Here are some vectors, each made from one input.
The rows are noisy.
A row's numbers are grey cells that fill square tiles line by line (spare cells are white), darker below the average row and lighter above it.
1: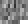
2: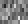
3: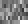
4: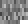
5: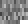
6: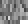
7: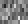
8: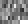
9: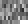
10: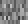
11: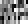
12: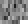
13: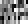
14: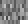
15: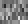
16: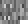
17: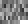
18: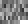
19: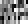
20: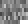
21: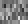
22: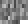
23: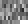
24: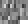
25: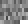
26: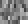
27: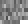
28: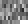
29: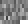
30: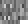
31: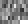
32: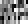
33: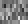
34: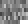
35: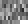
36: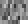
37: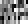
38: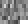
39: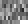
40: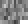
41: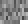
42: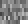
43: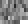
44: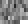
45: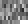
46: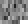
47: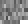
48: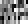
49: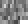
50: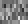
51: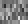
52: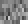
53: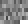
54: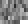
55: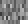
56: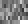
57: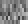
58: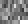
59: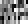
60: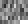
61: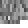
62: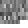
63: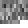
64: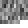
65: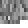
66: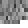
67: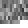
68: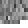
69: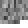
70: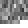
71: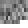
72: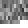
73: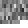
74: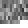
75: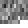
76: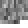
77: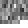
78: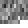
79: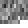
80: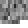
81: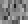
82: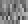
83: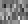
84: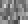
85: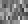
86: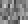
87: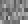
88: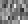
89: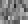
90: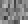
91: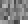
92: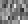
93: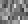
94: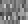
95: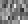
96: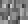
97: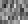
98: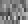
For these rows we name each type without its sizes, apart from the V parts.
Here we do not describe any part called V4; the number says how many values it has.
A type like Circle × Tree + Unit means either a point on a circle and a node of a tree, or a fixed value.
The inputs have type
List(Bool × V4).
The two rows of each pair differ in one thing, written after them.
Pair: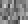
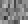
the true/false value in item 2 of the list
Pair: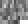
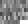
the true/false value in item 1 of the list
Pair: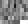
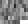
the value of V4 in item 2 of the list
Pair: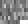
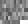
the true/false value in item 2 of the list
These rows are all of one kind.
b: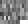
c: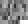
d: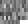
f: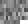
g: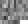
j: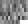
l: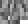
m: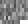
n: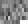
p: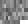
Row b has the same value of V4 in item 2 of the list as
l and n.
